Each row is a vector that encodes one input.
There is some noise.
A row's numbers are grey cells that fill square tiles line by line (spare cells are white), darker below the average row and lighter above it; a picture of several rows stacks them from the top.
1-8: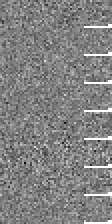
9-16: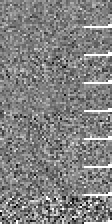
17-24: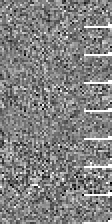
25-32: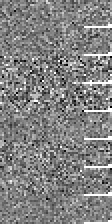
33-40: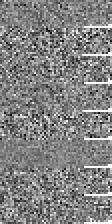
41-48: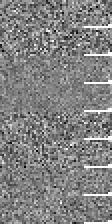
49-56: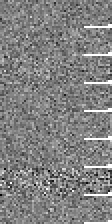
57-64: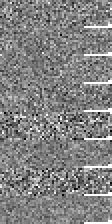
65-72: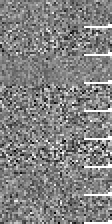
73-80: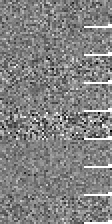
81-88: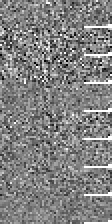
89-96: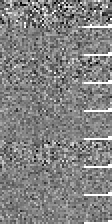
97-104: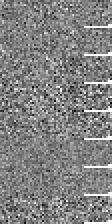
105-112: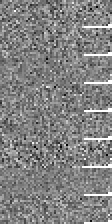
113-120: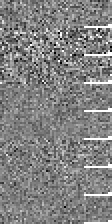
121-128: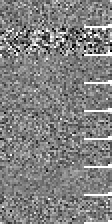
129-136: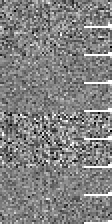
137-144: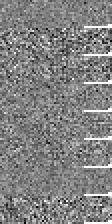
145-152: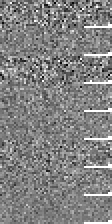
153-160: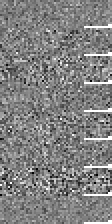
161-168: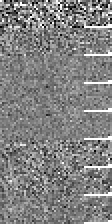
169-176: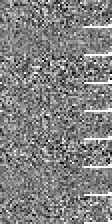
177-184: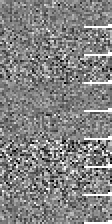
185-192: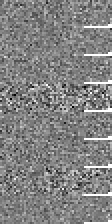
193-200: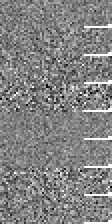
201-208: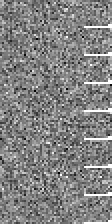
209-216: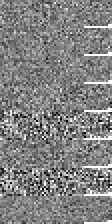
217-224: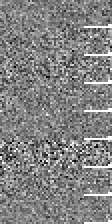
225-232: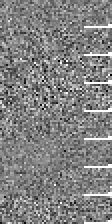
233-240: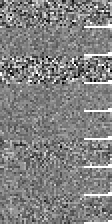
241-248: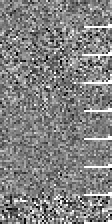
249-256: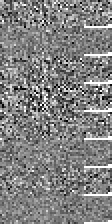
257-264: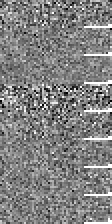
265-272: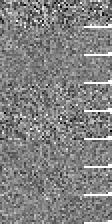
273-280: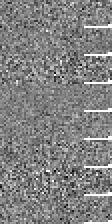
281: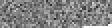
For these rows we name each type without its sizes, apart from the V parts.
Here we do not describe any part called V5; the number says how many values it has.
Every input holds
a list of items, each a true/false value and a value of V5.
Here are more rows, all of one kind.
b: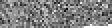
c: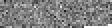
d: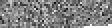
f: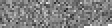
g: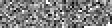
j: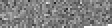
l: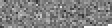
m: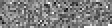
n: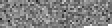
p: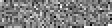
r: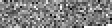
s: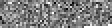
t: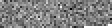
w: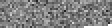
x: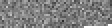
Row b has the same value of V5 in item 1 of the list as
d, m, n and s.
